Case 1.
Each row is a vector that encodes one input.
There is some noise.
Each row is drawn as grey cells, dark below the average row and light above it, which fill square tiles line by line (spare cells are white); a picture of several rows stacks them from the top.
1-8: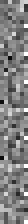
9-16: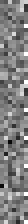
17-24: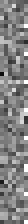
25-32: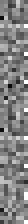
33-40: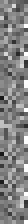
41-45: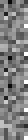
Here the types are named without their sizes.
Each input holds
a label.
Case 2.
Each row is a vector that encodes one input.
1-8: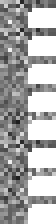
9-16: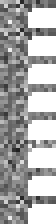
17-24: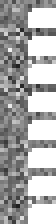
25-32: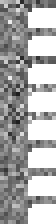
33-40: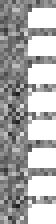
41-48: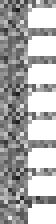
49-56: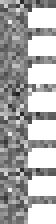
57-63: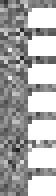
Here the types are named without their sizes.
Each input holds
a point on a line.
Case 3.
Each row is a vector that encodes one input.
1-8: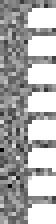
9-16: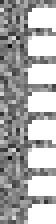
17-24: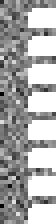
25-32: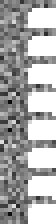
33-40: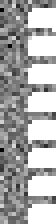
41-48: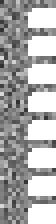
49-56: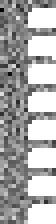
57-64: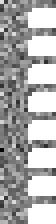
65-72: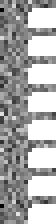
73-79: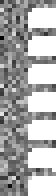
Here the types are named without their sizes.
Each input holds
a label.
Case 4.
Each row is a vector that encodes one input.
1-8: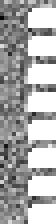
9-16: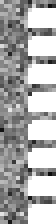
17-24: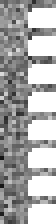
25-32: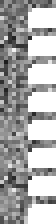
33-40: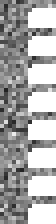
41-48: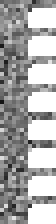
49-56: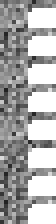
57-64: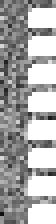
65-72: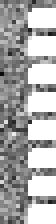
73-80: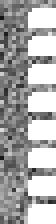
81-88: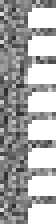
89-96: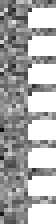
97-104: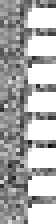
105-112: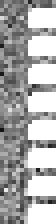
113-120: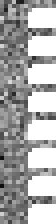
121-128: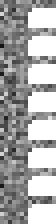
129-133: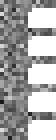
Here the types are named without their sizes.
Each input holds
a label.
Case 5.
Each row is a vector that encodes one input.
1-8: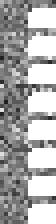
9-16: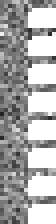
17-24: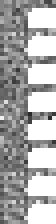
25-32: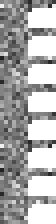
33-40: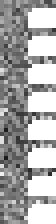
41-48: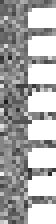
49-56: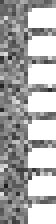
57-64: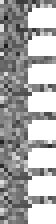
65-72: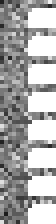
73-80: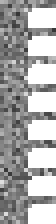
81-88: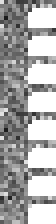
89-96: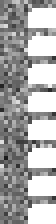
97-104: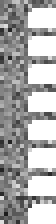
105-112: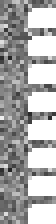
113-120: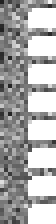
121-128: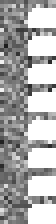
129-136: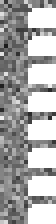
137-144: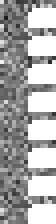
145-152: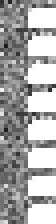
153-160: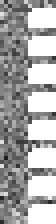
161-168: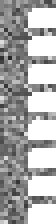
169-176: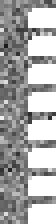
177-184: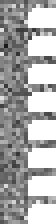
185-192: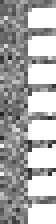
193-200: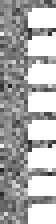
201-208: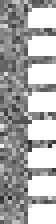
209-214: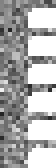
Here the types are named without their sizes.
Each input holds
a node of a tree.
